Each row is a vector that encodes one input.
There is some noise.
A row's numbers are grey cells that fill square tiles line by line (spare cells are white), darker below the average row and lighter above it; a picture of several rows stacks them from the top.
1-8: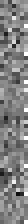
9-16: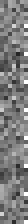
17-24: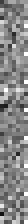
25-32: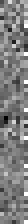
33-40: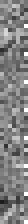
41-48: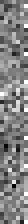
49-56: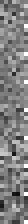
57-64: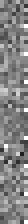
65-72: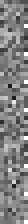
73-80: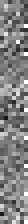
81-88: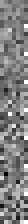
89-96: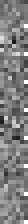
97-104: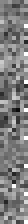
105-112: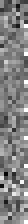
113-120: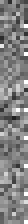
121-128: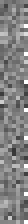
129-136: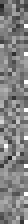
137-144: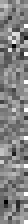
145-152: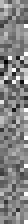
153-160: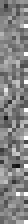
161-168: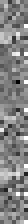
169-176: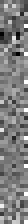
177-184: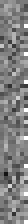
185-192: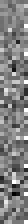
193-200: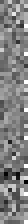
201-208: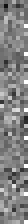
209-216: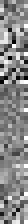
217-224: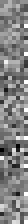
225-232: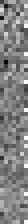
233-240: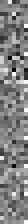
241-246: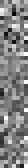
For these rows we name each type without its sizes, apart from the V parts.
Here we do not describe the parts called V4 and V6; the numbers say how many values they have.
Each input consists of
a point on a line, a value of V4 and a value of V6, together with either a node of a tree, or four true/false values.
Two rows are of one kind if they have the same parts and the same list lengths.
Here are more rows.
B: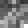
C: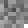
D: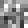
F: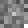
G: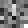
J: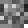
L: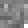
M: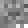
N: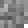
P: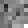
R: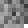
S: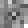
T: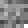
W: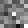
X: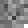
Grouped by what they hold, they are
B, C, D, F, J, L, N, R, T, W
G, M, P, S, X

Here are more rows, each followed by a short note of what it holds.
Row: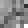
a point on a line, a node of a tree, a value of V4 and a value of V6
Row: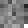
a point on a line, four true/false values, a value of V4 and a value of V6
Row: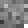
a point on a line, four true/false values, a value of V4 and a value of V6
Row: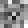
a point on a line, a node of a tree, a value of V4 and a value of V6
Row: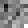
a point on a line, a node of a tree, a value of V4 and a value of V6
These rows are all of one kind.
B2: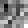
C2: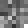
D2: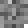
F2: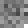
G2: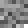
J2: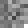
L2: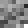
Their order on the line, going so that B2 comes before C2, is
J2, B2, C2, G2, D2, F2, L2.
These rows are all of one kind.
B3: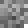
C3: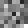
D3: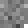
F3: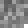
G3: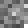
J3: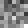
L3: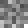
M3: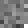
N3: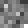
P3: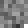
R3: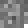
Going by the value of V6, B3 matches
C3 and P3.
